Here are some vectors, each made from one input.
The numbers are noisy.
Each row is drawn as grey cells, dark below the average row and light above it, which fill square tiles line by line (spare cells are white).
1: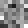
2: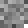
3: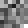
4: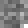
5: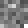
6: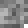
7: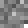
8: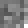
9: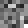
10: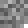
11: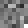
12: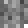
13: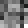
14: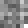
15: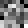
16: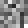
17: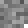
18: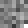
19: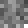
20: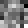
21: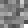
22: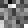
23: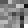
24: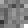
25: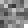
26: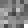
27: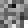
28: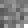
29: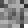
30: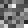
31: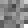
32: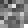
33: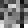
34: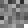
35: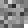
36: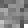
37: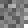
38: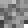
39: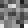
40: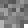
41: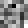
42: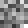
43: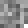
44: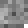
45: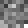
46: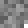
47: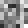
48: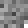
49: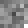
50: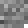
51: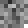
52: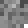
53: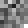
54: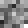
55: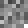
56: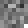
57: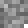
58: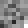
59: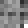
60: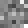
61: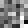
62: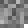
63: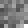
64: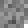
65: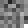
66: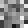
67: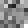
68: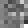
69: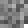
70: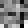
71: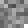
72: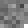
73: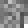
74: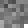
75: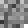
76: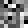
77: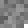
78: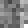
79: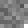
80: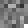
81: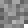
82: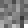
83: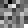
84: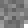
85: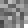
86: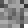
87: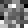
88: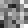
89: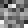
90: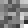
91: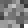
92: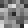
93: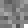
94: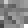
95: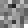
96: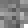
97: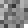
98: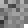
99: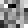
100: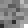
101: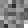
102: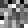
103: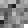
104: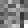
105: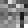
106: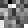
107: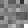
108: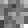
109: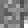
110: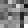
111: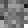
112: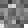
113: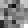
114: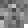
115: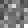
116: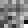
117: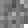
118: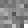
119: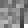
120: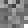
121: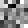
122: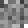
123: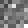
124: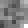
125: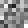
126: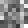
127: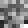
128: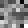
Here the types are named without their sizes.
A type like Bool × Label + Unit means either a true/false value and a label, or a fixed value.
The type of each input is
Bool × Bool × Bool × Label.
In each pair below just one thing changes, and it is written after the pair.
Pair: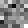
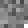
one of the three true/false values
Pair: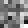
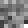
one of the three true/false values
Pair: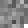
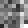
the label
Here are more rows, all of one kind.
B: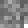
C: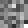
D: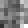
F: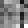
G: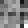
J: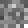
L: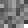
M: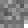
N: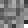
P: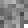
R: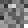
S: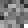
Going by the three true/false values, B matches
F, G and L.
